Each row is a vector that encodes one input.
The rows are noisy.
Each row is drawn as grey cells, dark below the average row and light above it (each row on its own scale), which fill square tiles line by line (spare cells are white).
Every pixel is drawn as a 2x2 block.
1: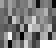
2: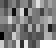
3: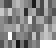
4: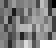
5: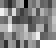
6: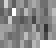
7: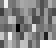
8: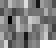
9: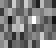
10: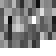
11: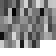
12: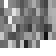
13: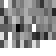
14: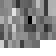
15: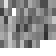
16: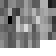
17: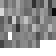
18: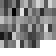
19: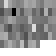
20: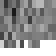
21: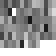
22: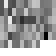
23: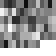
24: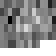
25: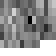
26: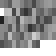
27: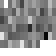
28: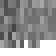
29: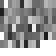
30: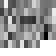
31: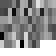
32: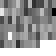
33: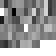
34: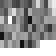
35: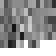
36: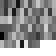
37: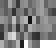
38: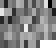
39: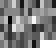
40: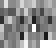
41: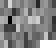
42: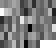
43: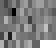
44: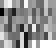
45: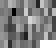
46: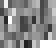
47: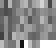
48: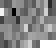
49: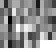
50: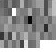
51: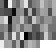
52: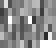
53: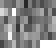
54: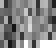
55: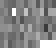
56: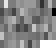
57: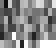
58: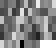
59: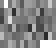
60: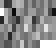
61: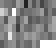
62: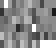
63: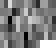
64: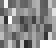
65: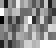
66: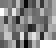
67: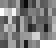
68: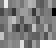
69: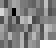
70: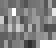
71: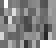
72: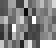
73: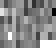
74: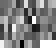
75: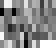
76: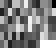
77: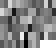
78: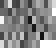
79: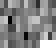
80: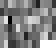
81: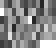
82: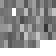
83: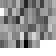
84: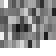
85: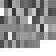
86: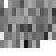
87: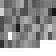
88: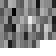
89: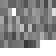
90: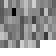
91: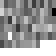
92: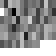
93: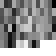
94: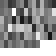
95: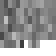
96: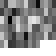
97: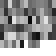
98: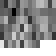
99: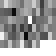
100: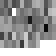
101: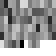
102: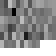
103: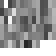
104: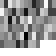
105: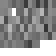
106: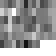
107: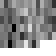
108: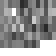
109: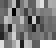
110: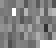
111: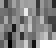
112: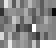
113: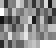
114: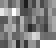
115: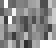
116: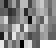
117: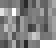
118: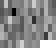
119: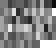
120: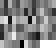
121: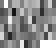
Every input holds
one of 4 labels and one of 6 labels, together with either a fixed value, or a node of a 12-node tree.
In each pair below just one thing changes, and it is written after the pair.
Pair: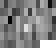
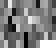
one of the two labels
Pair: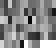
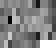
one of the two labels
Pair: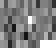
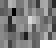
the node of the tree
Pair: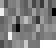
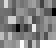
one of the two labels
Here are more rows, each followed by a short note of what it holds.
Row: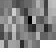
one of 4 labels and one of 6 labels
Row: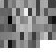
one of 4 labels, one of 6 labels and a node of a 12-node tree
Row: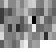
one of 4 labels, one of 6 labels and a node of a 12-node tree
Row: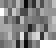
one of 4 labels and one of 6 labels
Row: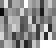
one of 4 labels, one of 6 labels and a node of a 12-node tree
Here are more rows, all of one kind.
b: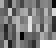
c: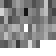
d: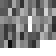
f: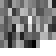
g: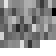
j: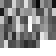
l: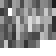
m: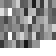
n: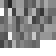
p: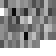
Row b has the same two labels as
d, f, j and l.
